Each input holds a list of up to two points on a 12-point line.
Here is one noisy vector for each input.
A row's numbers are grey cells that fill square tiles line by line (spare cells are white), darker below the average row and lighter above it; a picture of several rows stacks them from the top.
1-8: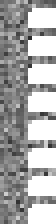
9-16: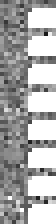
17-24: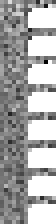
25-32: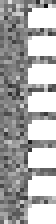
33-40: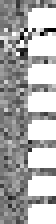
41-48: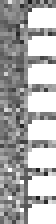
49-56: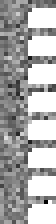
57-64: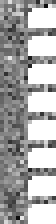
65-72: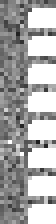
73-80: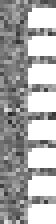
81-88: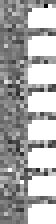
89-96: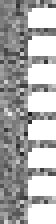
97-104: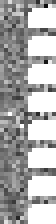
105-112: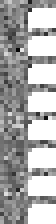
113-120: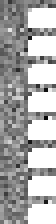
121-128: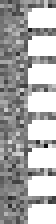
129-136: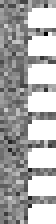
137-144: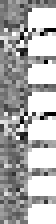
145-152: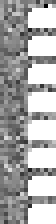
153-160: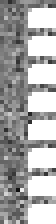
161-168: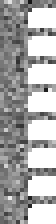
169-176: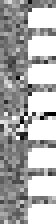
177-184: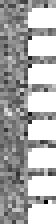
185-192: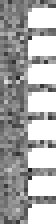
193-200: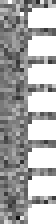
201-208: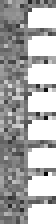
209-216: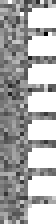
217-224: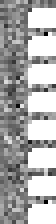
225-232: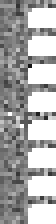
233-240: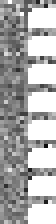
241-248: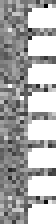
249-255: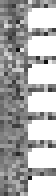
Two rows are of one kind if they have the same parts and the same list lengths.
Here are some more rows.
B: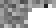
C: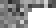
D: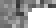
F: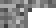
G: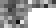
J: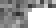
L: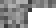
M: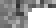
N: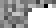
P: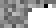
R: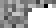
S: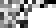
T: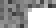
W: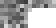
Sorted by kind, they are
B, G, N, P, R, W
C, D, F, J, L, M, T
S

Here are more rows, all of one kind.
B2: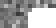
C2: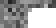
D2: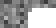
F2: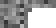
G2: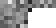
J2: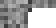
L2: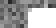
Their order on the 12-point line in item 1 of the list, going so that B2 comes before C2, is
G2, J2, F2, D2, B2, L2, C2.
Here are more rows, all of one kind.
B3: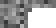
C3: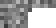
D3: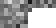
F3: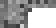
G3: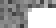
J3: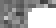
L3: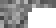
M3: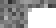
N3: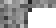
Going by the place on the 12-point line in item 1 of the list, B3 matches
C3 and L3.
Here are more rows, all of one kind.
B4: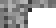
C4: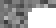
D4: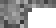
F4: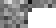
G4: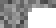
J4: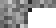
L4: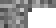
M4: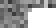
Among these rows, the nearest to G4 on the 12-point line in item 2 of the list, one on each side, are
D4 and F4.
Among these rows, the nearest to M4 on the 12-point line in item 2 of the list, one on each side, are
F4 and L4.
